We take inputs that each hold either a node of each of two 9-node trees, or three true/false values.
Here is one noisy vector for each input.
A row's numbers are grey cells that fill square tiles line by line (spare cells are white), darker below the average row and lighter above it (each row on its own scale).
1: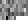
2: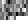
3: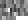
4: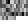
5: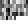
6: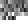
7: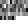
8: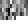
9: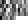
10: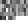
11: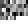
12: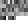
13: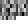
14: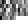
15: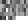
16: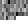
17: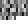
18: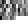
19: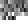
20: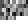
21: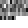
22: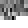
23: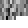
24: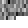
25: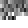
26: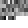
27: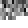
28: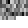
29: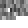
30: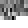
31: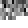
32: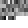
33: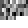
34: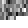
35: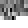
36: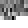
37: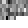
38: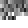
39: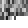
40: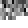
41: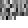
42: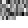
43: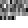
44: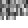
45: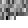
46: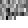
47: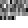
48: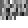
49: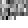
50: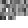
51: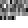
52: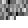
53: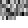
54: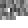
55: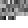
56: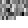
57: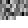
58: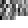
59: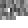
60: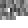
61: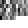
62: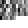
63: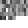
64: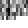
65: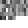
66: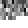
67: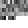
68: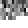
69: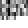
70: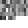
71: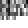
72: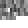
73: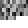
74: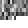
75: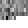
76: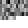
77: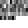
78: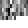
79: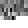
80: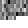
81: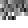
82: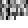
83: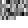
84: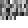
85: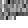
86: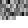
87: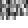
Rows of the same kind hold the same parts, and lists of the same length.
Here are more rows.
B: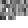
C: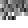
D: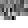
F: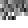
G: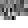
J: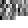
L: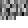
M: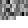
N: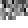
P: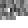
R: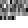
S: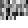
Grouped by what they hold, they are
B, C, D, F, G, J, N, P, R
L, M, S

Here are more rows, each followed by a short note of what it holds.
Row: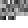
three true/false values
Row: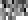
three true/false values
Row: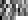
three true/false values
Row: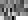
three true/false values
